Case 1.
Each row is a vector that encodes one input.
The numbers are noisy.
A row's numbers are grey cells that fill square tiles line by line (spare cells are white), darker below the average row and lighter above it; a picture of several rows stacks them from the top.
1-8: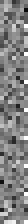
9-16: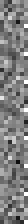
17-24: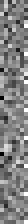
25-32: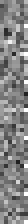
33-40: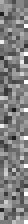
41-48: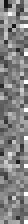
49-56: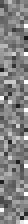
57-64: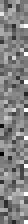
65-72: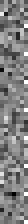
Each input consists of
either a point on a 5-point line, or a point on an 8-point line.
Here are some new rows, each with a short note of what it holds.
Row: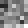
a point on an 8-point line
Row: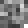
a point on an 8-point line
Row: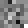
a point on an 8-point line
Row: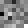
a point on a 5-point line
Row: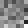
a point on a 5-point line
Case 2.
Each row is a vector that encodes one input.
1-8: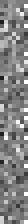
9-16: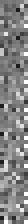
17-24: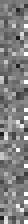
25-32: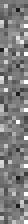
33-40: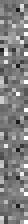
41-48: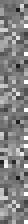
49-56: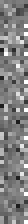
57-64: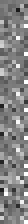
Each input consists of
either a point on a 6-point line, or a node of an 8-node tree.
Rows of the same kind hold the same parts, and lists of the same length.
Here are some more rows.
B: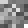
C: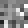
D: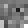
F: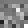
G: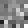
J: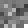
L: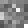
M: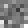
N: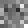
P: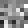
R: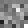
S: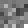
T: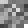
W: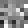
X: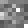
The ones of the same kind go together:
B, C, F, G, L, P, R, T, W, X
D, J, M, N, S

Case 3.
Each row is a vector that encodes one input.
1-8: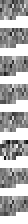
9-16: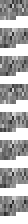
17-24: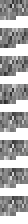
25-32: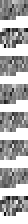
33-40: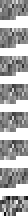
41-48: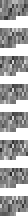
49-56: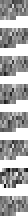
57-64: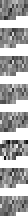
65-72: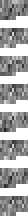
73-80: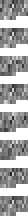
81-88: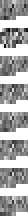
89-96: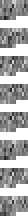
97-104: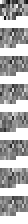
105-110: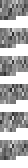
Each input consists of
a list of up to two points on a 7-point line.
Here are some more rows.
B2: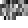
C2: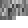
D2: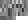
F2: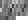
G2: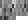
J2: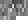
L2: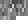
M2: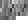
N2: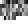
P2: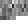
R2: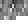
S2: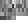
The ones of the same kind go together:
B2, N2
C2, D2, F2, G2, M2, P2, S2
J2, L2, R2

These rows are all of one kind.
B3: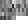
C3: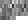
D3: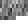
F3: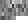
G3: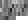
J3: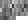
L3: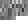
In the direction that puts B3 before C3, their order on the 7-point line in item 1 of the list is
B3, F3, L3, C3, J3, D3, G3.
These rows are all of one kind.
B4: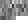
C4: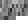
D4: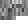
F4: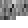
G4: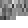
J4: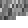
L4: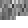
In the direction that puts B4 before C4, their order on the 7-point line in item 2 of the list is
G4, F4, B4, L4, D4, C4, J4.
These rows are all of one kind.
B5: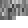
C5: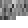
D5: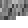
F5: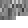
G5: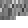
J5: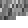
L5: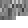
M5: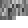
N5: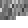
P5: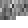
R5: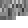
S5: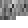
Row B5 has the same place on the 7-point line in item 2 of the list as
F5, G5, L5 and N5.
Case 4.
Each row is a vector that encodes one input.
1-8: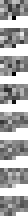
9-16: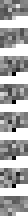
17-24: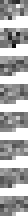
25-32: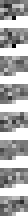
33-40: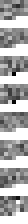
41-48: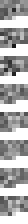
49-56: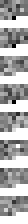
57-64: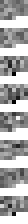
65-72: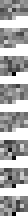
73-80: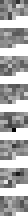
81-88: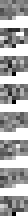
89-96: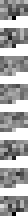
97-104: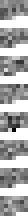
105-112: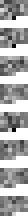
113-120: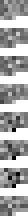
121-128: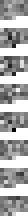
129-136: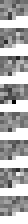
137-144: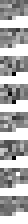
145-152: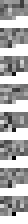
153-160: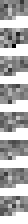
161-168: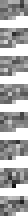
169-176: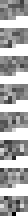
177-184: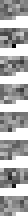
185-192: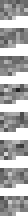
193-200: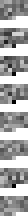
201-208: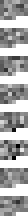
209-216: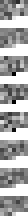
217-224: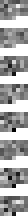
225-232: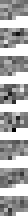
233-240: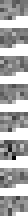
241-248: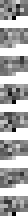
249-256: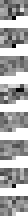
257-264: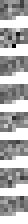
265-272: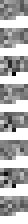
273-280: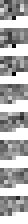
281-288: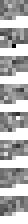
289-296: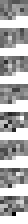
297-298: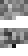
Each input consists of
a true/false value, together with either a fixed value, or a point on each of two 5-point lines.
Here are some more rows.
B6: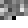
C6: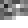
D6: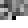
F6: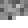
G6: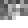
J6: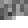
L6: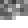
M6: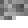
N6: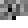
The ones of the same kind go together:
B6, C6, D6, F6, J6, L6, N6
G6, M6

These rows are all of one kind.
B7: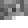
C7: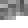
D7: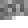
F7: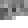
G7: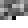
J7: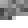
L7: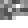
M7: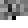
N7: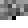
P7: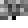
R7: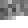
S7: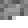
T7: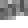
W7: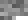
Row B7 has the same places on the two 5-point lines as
D7, R7 and T7.
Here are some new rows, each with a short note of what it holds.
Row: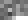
a point on each of two 5-point lines and a true/false value
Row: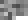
a point on each of two 5-point lines and a true/false value
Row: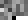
a true/false value
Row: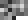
a true/false value
